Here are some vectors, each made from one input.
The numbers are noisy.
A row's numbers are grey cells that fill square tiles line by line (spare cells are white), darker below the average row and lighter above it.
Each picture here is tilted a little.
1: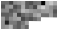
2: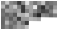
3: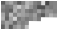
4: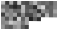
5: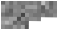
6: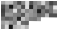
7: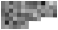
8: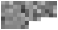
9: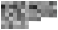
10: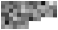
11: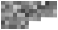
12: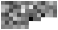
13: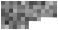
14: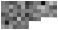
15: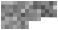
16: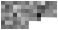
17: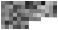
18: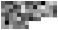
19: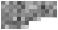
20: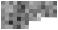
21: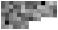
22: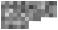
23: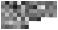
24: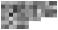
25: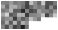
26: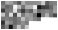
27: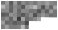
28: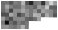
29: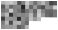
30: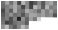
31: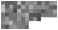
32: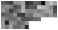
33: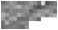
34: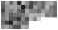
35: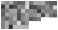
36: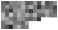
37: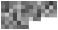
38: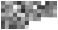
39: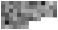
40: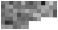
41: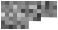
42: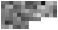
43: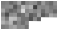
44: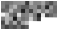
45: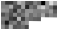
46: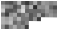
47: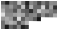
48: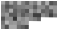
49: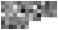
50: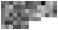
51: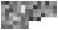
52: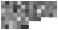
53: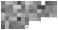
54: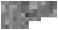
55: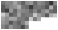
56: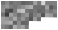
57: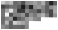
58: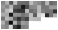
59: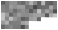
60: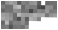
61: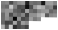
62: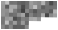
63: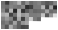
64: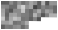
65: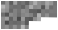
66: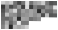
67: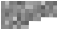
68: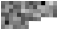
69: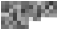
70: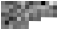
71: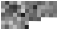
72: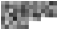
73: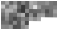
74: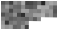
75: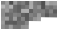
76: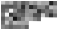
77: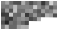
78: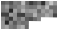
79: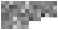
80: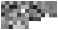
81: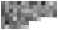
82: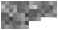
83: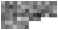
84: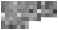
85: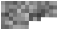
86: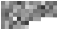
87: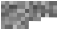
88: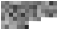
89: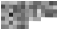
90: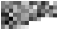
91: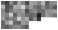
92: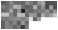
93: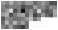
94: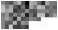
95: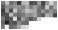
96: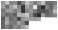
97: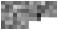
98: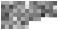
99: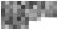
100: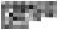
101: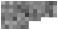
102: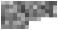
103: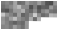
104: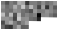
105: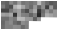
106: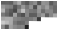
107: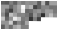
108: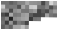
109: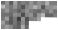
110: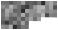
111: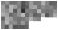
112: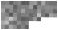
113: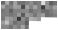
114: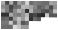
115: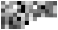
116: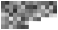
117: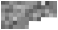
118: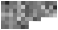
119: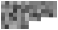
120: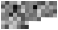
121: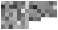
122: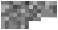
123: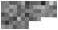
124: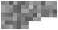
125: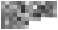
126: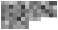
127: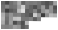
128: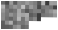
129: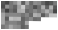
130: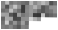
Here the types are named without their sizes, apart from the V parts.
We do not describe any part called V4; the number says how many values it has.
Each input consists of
a node of a tree, together with either a point on a line, or a value of V4.
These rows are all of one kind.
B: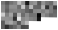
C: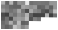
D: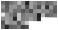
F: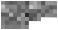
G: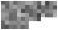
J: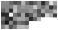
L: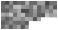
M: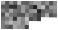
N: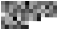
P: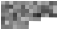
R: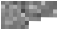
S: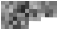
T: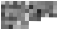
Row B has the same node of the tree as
D and N.
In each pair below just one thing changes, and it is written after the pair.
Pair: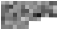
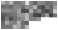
the value of V4
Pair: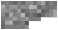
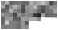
the value of V4
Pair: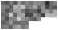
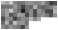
the node of the tree
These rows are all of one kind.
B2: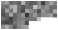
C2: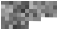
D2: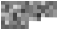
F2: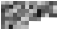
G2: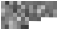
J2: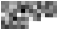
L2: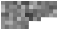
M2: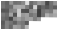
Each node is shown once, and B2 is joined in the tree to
C2.
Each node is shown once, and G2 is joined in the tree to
F2 and L2.
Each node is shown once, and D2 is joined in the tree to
J2, L2 and M2.
